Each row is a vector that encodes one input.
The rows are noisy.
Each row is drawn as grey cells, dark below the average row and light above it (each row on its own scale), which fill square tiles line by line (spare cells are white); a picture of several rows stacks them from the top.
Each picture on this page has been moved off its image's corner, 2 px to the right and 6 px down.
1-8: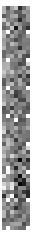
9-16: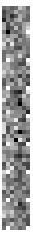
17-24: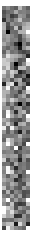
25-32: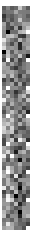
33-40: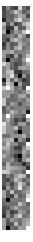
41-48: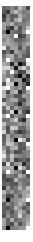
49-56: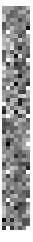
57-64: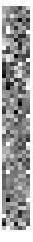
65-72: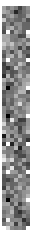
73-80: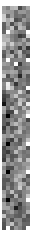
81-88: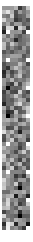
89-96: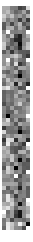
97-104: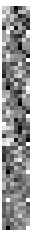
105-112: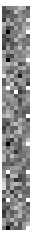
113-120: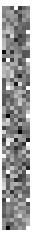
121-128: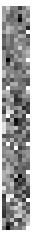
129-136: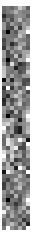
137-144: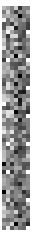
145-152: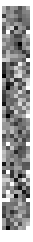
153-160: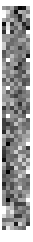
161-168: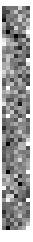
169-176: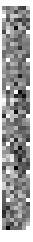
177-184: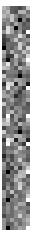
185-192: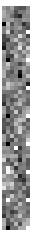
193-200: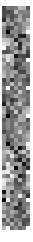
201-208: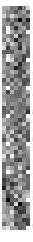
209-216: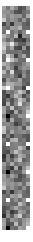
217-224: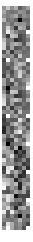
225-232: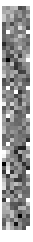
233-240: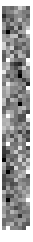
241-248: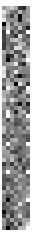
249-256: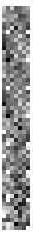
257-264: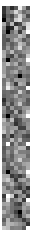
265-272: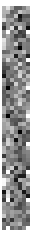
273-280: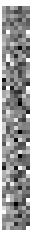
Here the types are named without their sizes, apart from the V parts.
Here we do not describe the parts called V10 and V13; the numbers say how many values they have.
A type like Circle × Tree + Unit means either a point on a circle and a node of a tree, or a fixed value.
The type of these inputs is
Label × Label + V10 × V13.
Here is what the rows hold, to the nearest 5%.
About 30% of them hold two labels. The rest hold a value of V10 and a value of V13.
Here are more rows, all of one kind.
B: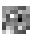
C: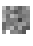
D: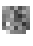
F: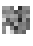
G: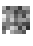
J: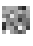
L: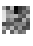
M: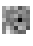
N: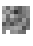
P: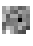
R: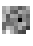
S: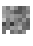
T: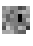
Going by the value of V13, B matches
C, N, P and R.
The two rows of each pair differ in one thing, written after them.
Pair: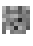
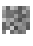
the value of V13
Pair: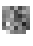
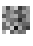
the value of V10
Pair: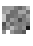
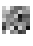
the value of V13
